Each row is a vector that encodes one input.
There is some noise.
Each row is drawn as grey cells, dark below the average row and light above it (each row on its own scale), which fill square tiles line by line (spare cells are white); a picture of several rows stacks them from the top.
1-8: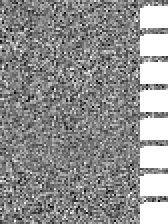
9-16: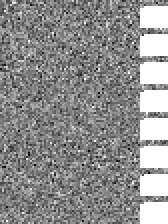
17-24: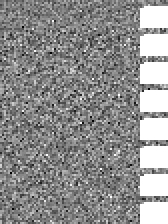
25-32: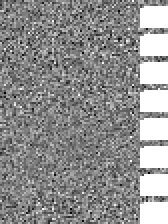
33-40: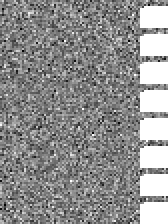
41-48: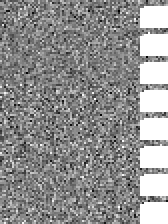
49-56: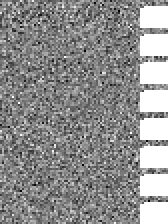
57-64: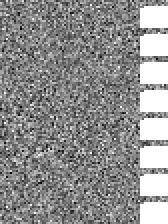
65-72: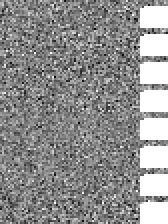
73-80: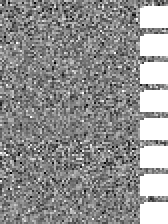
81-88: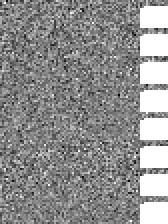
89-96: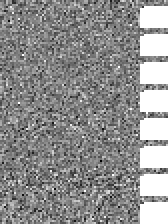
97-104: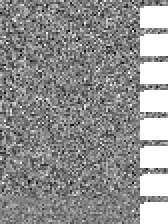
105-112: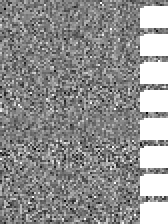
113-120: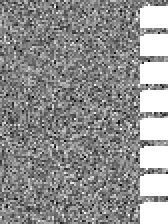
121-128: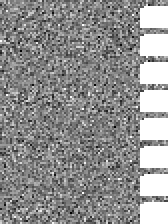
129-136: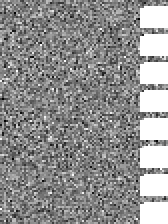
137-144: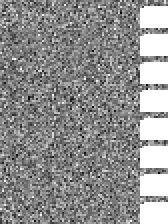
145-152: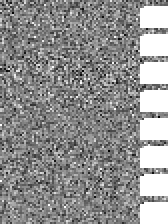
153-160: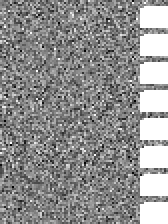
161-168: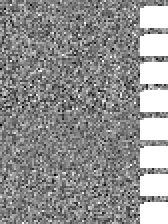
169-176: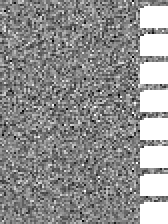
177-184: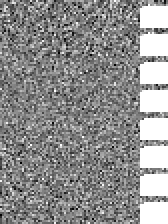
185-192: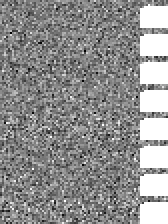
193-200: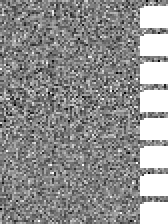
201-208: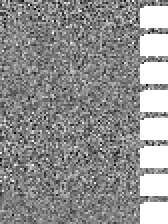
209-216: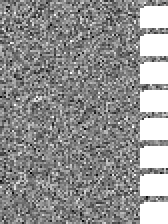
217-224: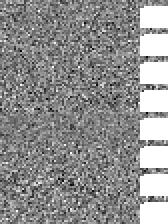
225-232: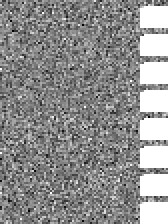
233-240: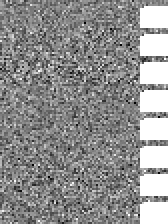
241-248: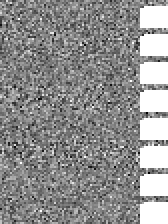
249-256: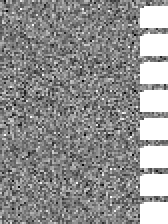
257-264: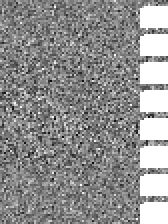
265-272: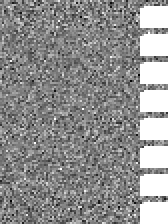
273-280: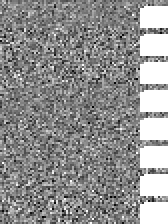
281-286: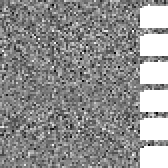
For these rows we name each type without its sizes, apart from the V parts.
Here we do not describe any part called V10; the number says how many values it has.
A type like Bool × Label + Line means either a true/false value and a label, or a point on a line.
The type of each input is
Bool × (Line × V10 + Tree × Tree).
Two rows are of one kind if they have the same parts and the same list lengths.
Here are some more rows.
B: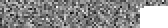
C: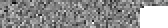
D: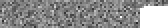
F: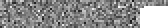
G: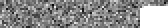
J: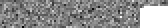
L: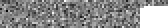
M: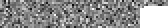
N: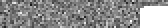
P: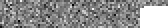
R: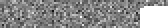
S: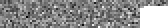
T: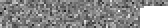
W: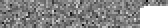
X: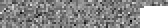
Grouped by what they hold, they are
B, C, D, F, G, J, L, M, P, S, W, X
N, R, T

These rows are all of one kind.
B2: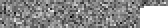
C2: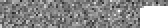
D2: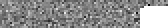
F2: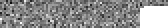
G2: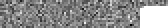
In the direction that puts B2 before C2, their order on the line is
F2, G2, B2, C2, D2.
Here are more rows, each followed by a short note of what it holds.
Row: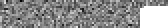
a point on a line, a true/false value and a value of V10
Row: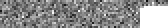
a node of each of two trees and a true/false value
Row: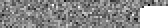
a point on a line, a true/false value and a value of V10
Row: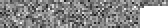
a point on a line, a true/false value and a value of V10
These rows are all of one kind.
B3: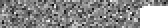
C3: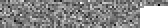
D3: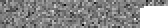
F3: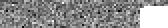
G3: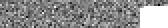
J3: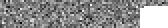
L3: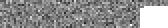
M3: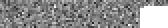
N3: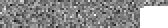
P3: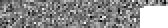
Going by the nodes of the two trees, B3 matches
L3 and M3.
